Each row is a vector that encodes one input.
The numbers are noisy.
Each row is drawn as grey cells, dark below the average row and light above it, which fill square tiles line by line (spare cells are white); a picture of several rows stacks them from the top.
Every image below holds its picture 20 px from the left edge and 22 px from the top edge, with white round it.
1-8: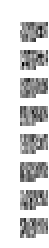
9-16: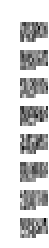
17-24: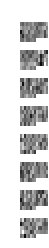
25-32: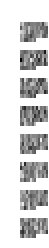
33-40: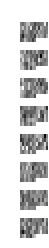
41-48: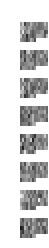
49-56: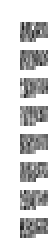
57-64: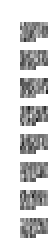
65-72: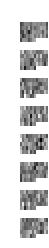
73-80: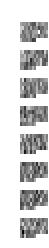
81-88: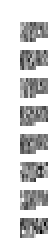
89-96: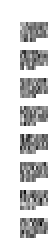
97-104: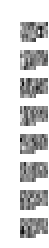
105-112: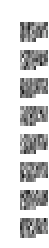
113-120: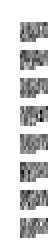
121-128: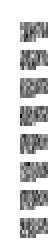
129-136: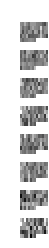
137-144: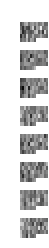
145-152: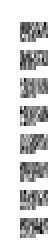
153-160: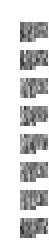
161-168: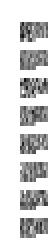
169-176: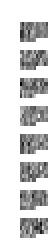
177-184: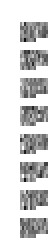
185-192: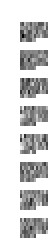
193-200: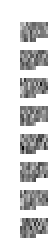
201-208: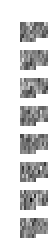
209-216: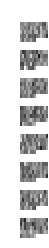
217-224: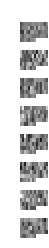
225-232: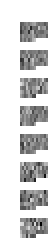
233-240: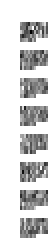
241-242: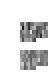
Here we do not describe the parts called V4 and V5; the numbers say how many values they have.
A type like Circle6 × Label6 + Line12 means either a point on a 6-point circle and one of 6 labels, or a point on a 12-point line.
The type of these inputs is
(Circle6 + Label9 × (Line9 + V4)) × V5.
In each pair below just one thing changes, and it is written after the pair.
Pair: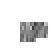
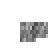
the label
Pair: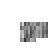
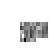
the value of V4
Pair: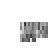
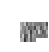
the value of V5
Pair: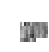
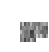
the value of V4
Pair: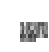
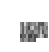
the label
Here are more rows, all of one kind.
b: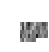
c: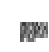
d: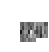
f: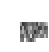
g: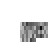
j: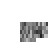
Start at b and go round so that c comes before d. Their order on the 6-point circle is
b, c, f, g, j, d.
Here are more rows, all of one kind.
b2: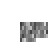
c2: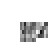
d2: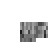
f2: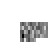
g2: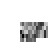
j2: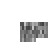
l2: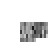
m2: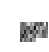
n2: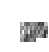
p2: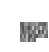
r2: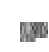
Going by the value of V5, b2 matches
l2, m2 and r2.
